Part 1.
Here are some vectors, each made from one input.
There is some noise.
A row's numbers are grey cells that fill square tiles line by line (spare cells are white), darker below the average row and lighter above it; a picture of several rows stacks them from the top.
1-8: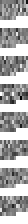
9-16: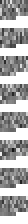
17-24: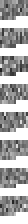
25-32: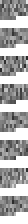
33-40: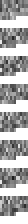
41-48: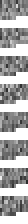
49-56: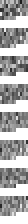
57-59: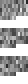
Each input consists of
a point on an 11-point line.
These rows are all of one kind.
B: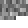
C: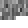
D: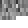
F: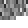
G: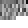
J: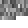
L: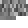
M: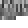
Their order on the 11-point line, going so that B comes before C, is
F, G, D, B, L, M, J, C.
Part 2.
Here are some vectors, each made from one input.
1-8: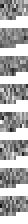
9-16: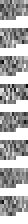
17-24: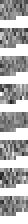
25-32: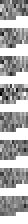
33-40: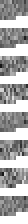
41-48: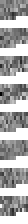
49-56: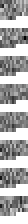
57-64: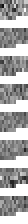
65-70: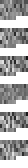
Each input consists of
a point on a 7-point line.
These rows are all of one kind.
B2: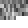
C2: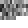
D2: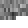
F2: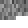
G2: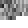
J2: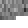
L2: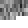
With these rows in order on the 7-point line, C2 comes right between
D2 and G2.
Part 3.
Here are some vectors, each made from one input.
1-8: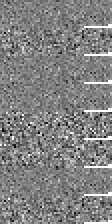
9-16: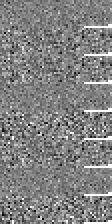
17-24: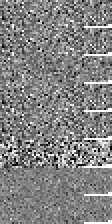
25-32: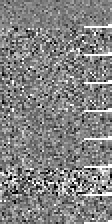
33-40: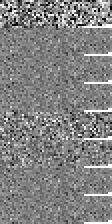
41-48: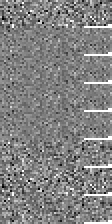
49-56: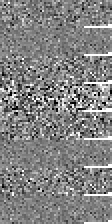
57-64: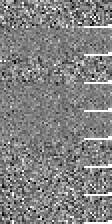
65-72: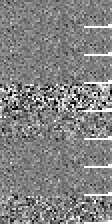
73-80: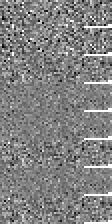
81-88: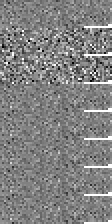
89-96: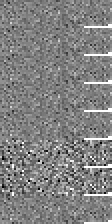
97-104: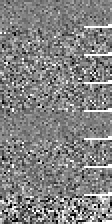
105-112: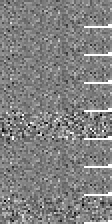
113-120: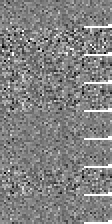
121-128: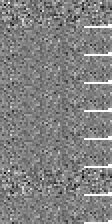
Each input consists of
either a point on a 6-point circle, or a fixed value.
